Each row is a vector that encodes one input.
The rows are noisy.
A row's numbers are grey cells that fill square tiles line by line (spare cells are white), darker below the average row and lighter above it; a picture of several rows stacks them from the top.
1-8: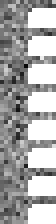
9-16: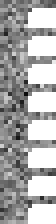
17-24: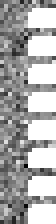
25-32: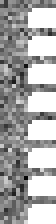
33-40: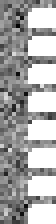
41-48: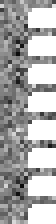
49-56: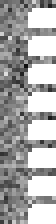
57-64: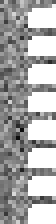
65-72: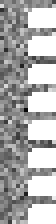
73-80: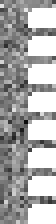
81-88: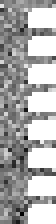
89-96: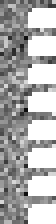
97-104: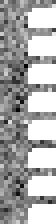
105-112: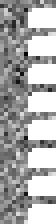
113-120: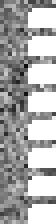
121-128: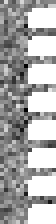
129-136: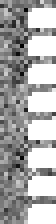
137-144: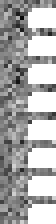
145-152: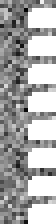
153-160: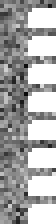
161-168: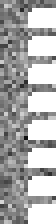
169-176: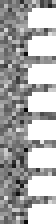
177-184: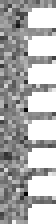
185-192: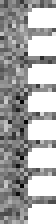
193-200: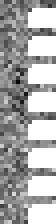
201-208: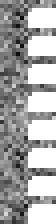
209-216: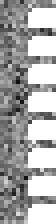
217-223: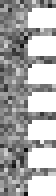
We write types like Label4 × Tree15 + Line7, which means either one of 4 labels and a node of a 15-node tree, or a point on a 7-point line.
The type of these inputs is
Label8 × Label8 + Line12.
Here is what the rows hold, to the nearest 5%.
About 45% of them hold two labels (each one of 8). The rest hold a point on a 12-point line.
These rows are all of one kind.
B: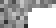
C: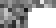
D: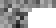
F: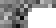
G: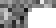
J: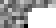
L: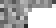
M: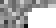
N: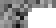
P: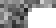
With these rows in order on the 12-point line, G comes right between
C and P.
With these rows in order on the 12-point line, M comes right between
B and J.
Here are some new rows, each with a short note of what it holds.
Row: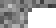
two labels (each one of 8)
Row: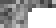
two labels (each one of 8)
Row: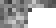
two labels (each one of 8)
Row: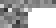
a point on a 12-point line
